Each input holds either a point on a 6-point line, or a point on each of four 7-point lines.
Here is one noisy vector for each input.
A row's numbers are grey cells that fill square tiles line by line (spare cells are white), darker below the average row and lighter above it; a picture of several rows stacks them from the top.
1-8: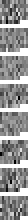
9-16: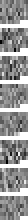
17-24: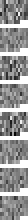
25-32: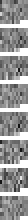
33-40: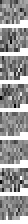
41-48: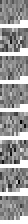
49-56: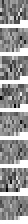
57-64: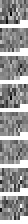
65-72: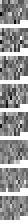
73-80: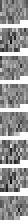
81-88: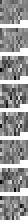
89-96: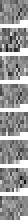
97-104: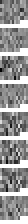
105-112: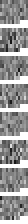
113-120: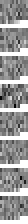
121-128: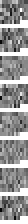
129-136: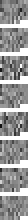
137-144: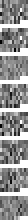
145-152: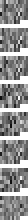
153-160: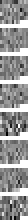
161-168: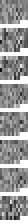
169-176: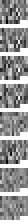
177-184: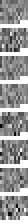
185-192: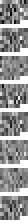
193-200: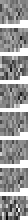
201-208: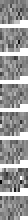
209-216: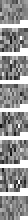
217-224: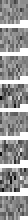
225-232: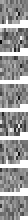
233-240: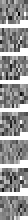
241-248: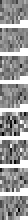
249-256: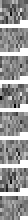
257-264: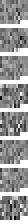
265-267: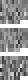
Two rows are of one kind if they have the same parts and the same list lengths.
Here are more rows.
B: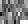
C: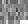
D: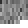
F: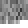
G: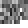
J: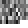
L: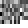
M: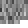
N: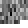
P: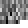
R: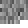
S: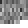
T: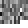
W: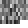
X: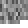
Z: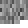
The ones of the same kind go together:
B, G, J, L, N, P, T, W
C, D, F, M, R, S, X, Z

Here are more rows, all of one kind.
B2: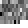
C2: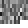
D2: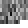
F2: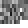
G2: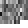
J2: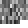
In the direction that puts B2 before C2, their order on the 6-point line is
B2, G2, C2, F2, D2, J2.
